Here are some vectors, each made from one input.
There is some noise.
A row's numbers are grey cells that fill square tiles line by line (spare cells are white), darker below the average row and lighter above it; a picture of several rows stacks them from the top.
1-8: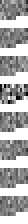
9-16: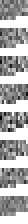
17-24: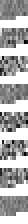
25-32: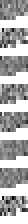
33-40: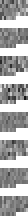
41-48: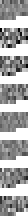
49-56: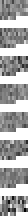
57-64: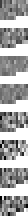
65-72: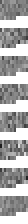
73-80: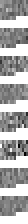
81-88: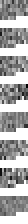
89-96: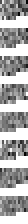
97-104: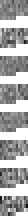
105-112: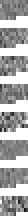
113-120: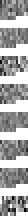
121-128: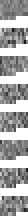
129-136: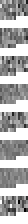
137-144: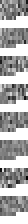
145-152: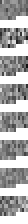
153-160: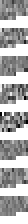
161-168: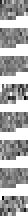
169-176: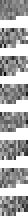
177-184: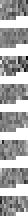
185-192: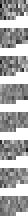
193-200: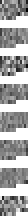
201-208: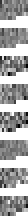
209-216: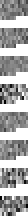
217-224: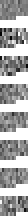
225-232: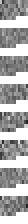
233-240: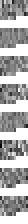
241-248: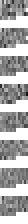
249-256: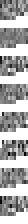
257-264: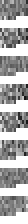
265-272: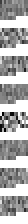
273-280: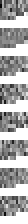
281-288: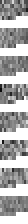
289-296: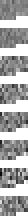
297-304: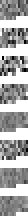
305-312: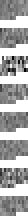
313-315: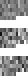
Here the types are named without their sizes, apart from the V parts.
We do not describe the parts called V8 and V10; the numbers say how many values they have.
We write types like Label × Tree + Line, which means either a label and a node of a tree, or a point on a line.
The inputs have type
(Bool × Bool × Bool × Bool × Bool + V8) × (Line + V10).
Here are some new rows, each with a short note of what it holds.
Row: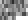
five true/false values and a value of V10
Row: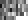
a point on a line and a value of V8
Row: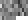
a value of V8 and a value of V10
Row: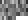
a point on a line and five true/false values
